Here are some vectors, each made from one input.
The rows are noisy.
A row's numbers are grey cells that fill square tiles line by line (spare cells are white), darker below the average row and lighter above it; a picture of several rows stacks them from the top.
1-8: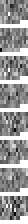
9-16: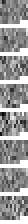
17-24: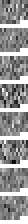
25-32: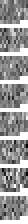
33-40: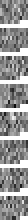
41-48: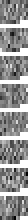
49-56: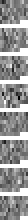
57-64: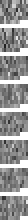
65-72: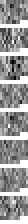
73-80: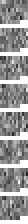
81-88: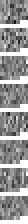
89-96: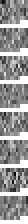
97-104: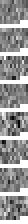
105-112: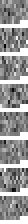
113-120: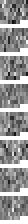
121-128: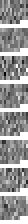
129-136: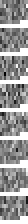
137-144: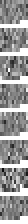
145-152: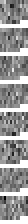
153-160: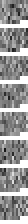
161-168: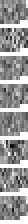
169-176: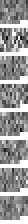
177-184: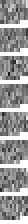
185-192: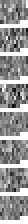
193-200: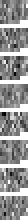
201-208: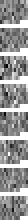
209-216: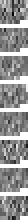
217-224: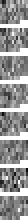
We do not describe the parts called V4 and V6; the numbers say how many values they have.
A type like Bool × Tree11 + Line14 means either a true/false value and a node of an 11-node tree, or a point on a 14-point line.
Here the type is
Bool × V6 + Circle9 × (Line8 + V4).
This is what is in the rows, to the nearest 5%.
About 75% of them hold a point on a 9-point circle, together with either a point on an 8-point line, or a value of V4. The rest hold a true/false value and a value of V6.
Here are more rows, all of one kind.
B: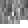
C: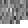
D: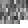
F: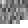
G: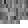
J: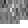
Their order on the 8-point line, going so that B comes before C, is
D, B, F, C, G, J.
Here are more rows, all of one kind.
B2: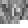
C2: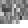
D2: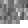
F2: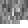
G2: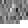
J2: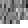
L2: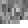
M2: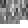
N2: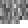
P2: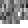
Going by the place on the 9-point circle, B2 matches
C2, D2 and J2.
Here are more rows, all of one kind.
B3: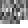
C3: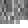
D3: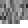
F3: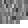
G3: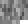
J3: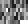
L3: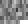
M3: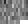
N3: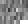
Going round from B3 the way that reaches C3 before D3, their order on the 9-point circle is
B3, F3, M3, C3, J3, N3, G3, D3, L3.
